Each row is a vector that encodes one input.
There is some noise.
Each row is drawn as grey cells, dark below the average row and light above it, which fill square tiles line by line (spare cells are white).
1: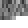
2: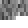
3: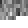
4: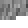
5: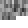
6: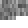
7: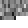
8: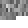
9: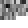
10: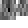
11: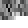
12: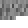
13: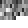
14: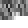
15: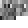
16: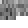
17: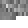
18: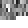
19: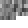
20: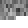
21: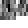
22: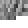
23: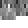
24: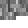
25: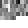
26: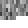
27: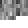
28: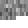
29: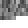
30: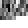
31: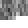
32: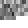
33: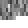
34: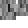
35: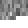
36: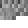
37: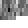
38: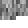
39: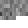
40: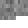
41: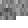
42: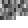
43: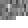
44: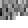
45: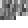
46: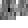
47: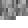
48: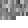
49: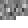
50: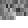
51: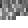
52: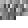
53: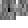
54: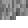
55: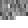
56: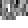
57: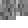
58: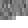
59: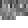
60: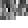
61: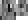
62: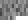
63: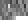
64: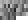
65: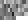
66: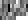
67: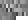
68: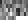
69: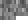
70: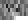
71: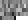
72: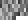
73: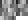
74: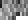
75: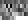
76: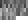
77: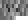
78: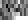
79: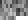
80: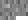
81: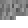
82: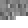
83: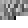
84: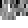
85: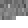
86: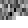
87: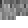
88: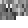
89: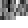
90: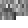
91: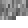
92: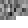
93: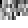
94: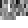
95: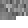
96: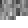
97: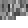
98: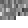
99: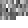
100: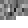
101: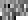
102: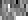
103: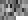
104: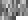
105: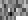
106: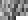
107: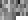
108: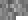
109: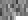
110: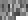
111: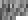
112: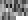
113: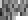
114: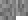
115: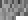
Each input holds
either a point on each of two 4-point lines and a true/false value, or a list of up to three points on a 5-point line.
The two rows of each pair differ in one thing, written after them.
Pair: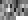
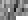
the true/false value
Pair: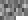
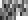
the true/false value
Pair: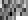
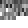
the place on one of the two 4-point lines
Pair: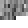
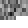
the true/false value
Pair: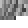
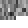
the true/false value
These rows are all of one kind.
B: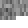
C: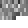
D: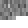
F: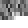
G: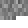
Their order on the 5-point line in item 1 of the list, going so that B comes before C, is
D, B, F, C, G.
